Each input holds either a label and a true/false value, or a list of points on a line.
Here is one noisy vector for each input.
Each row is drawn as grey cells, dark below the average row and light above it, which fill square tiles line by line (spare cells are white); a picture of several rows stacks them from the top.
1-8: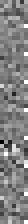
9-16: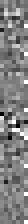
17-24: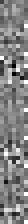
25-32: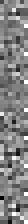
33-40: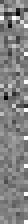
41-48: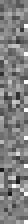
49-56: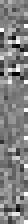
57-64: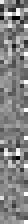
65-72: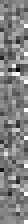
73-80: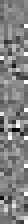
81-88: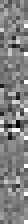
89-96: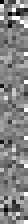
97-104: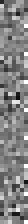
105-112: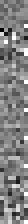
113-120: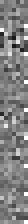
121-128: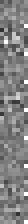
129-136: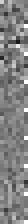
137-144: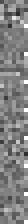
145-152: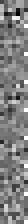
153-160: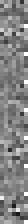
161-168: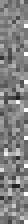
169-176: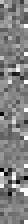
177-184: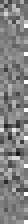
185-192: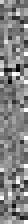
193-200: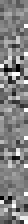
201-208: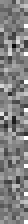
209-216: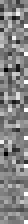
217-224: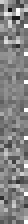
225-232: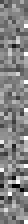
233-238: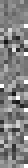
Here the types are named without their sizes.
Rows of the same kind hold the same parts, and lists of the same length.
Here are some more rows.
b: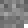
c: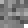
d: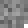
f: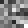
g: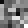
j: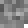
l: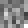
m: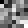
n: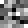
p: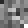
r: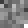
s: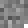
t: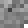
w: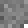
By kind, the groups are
b, c, d, n
f, l
g, j, p, w
m, r, s
t

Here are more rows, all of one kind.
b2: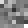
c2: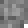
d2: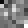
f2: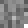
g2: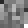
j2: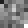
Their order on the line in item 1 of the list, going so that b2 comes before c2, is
b2, f2, j2, g2, d2, c2.
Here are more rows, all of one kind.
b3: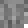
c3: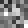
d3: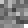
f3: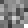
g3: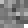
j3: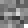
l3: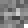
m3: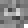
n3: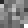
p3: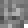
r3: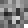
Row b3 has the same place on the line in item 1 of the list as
c3, d3 and g3.
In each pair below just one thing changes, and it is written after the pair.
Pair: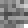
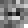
the label
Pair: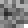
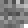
the label
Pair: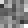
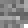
the true/false value
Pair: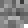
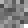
the true/false value
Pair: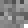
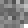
the true/false value
